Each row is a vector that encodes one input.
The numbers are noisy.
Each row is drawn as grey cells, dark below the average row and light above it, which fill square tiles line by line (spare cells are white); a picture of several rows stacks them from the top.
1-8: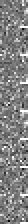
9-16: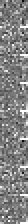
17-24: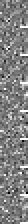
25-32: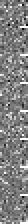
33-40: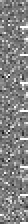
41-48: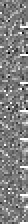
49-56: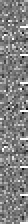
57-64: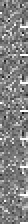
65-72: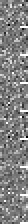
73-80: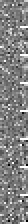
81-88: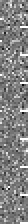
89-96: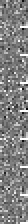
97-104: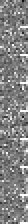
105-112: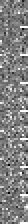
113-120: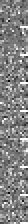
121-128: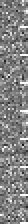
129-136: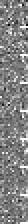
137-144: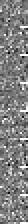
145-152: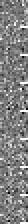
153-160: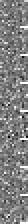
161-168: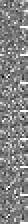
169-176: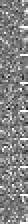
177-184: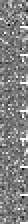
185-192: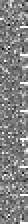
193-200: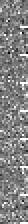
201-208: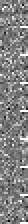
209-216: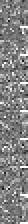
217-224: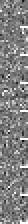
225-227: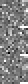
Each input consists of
either a point on a 20-point circle and a true/false value, or a point on a 10-point line.
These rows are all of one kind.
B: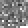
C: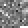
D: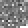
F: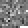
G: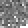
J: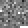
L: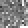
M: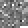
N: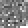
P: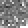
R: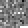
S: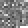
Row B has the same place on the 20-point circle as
D and N.
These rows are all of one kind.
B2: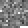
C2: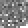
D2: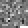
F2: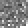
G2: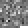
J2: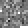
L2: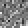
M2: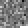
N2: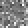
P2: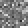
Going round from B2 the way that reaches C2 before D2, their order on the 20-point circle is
B2, P2, M2, C2, F2, L2, N2, D2, G2, J2.
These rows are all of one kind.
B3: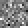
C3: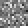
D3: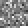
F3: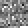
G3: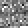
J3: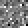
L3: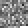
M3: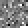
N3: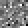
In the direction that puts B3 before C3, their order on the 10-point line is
J3, N3, M3, B3, D3, C3, L3, F3, G3.
